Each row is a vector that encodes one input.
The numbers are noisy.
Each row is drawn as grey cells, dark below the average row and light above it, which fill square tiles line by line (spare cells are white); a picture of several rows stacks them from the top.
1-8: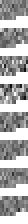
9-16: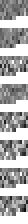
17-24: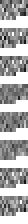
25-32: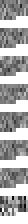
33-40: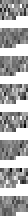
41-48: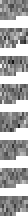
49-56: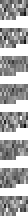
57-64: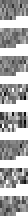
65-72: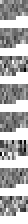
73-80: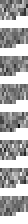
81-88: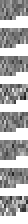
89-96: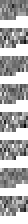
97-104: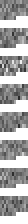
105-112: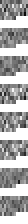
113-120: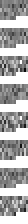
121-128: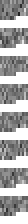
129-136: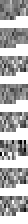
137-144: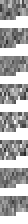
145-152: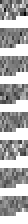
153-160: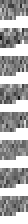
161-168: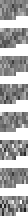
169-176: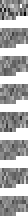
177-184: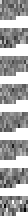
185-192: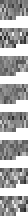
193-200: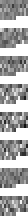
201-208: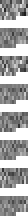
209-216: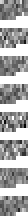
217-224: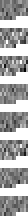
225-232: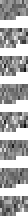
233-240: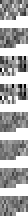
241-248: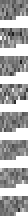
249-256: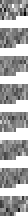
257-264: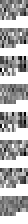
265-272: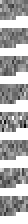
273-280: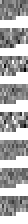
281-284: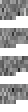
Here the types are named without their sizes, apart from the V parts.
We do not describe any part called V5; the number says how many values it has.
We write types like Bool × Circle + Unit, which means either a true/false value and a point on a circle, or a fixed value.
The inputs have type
Bool × Tree + Unit + V5 × V5.
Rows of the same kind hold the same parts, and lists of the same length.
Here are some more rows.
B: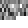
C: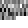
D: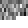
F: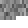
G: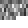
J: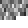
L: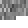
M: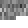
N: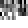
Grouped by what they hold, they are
B, C, D, G, J
F, L, M
N

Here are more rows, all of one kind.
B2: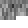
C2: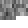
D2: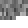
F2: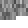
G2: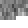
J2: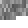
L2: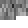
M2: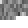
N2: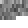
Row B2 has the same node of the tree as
D2 and G2.
